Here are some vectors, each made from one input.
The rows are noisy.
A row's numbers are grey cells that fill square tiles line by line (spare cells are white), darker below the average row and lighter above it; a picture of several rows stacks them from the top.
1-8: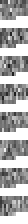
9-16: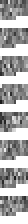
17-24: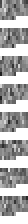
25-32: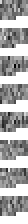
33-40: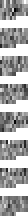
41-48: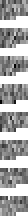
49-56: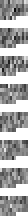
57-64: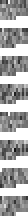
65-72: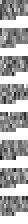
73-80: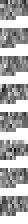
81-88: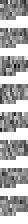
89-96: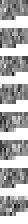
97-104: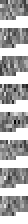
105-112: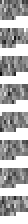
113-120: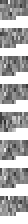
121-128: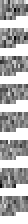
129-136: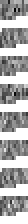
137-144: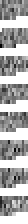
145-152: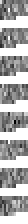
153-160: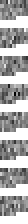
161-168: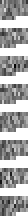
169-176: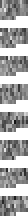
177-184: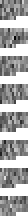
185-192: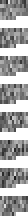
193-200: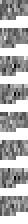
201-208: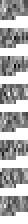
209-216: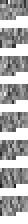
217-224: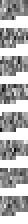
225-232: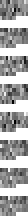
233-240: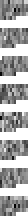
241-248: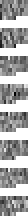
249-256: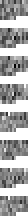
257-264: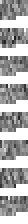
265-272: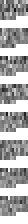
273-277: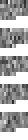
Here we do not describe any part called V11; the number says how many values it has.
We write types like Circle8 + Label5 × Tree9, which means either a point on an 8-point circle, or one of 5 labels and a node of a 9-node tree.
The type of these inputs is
Bool × V11 + Line7 + List2(Line6).
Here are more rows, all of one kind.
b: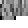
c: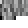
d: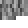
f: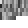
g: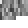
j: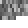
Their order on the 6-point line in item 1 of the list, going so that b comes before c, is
d, f, j, g, b, c.
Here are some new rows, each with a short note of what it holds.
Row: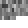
a list of one item
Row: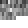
a true/false value and a value of V11
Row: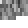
a list of two items
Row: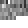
a true/false value and a value of V11
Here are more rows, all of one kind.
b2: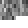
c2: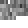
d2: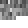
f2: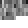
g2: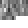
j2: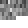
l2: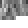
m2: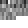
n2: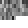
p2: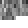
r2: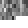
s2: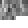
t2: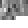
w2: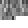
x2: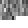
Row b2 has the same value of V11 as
d2, f2, l2 and p2.
